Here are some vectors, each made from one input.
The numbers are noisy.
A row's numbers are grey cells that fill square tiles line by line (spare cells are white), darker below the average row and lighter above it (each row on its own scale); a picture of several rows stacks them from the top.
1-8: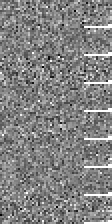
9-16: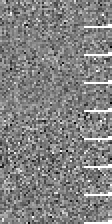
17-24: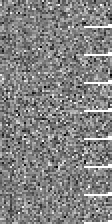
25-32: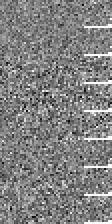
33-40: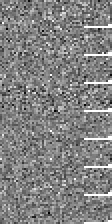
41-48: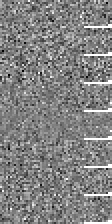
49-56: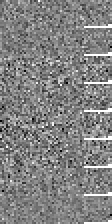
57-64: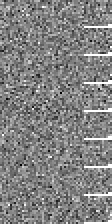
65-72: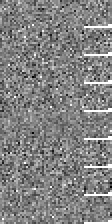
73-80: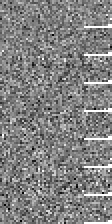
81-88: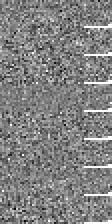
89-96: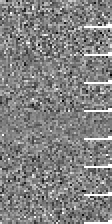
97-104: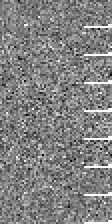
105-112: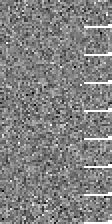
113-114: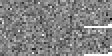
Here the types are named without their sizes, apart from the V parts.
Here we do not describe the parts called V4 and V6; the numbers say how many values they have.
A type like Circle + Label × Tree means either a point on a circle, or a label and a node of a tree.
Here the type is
Bool × (Line + V6) × V4.
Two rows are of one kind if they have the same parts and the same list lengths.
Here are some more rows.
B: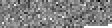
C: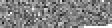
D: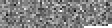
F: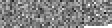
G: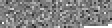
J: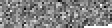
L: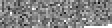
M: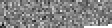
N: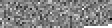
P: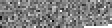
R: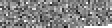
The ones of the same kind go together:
B, C, G, J, L, N, R
D, F, M, P

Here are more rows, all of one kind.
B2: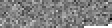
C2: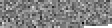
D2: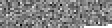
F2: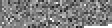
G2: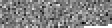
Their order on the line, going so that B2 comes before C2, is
B2, F2, C2, D2, G2.
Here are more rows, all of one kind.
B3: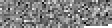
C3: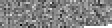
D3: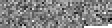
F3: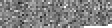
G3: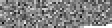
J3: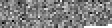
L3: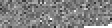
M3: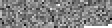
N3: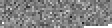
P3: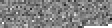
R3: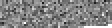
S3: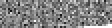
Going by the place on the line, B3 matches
C3, D3 and F3.
